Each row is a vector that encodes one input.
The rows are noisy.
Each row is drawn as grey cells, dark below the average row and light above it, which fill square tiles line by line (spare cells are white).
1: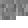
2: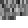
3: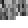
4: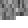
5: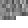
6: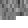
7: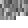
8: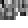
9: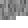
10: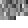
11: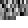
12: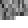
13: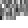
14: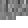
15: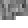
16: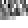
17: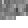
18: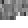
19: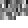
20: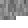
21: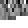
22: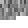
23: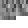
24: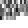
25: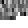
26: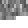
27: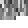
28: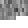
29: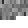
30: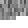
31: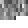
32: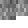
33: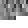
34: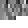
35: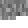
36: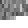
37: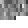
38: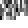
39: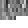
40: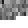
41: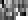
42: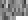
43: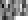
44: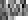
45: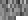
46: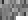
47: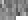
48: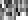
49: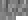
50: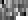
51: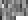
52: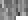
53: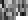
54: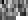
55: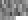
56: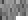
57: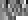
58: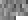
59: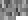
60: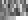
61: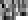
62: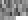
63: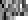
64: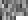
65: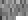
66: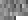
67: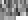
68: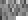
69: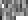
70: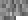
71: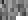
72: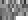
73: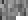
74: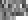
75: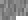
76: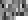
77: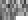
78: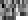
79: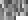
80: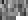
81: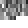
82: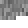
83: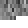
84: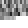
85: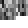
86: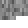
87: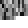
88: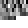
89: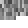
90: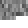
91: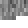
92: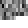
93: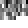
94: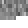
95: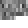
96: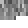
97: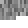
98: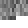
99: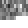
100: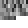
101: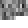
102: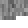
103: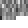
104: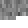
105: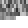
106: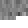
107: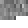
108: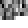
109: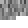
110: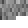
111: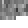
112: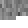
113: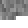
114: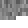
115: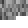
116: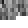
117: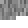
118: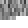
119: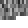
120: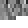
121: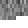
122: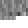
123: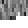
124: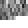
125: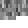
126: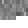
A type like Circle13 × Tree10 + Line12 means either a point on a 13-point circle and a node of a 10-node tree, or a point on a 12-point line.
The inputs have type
Line5 × List2(Line4).
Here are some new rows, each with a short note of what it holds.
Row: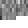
a point on a 5-point line, together with the empty list
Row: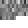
a point on a 5-point line, together with the empty list
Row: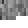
a point on a 5-point line, together with the empty list
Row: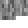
a point on a 5-point line, together with a list of one item
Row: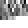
a point on a 5-point line, together with the empty list
